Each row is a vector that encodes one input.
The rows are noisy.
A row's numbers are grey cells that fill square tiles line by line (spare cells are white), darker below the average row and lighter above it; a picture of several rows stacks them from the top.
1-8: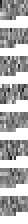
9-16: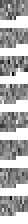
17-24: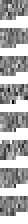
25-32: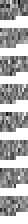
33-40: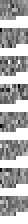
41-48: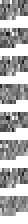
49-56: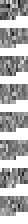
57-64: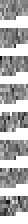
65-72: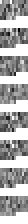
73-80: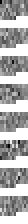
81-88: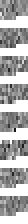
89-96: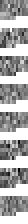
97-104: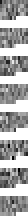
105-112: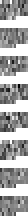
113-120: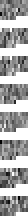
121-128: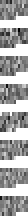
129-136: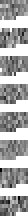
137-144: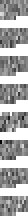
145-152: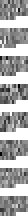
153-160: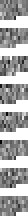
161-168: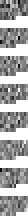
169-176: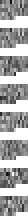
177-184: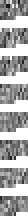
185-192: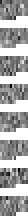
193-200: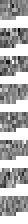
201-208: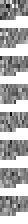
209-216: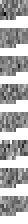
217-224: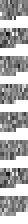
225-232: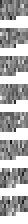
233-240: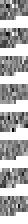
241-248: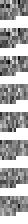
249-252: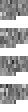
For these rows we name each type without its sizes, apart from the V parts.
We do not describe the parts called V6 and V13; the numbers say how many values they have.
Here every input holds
either three true/false values, a value of V6 and a value of V13, or a list of points on a line.
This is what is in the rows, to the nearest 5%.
About 75% of them hold three true/false values, a value of V6 and a value of V13. The rest are lists of points on a line.
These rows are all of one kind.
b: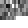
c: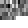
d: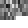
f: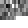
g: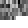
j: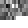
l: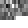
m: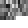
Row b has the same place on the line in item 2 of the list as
c and f.
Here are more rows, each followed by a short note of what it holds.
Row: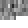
three true/false values, a value of V6 and a value of V13
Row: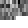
a list of two items
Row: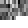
a list of two items
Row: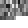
a list of two items
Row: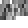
a list of one item
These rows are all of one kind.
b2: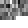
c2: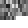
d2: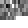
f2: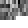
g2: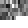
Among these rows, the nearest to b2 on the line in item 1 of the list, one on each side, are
f2 and g2.
